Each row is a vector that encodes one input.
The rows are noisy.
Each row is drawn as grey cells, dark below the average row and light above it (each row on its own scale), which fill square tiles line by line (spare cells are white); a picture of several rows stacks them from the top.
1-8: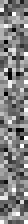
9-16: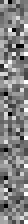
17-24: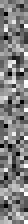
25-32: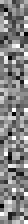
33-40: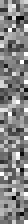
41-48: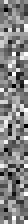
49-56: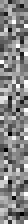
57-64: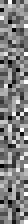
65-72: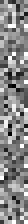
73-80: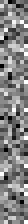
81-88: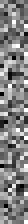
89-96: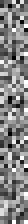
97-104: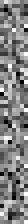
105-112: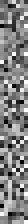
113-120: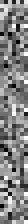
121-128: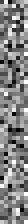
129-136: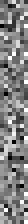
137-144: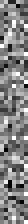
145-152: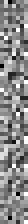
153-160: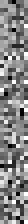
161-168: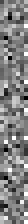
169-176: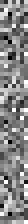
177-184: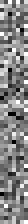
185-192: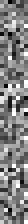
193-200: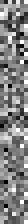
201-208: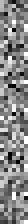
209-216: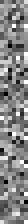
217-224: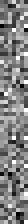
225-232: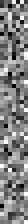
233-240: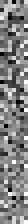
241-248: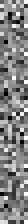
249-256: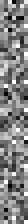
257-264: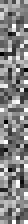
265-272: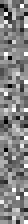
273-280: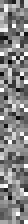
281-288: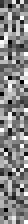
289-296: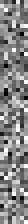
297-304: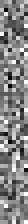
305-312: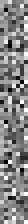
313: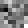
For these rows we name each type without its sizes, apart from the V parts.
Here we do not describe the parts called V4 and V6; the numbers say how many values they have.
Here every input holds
either a node of a tree, a true/false value and a value of V6, or a value of V4.
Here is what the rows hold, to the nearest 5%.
About 85% of them hold a node of a tree, a true/false value and a value of V6. The rest hold a value of V4.
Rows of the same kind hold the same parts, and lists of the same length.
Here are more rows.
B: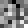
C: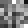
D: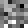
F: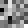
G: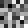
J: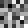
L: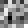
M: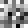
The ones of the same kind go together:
B, D, F, L, M
C, G, J

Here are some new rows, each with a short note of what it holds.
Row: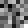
a value of V4
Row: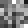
a value of V4
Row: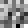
a node of a tree, a true/false value and a value of V6
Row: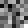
a value of V4
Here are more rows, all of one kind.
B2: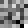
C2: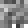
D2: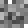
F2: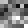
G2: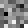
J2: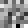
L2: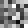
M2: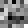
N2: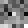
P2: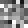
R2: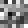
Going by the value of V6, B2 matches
D2, G2 and R2.
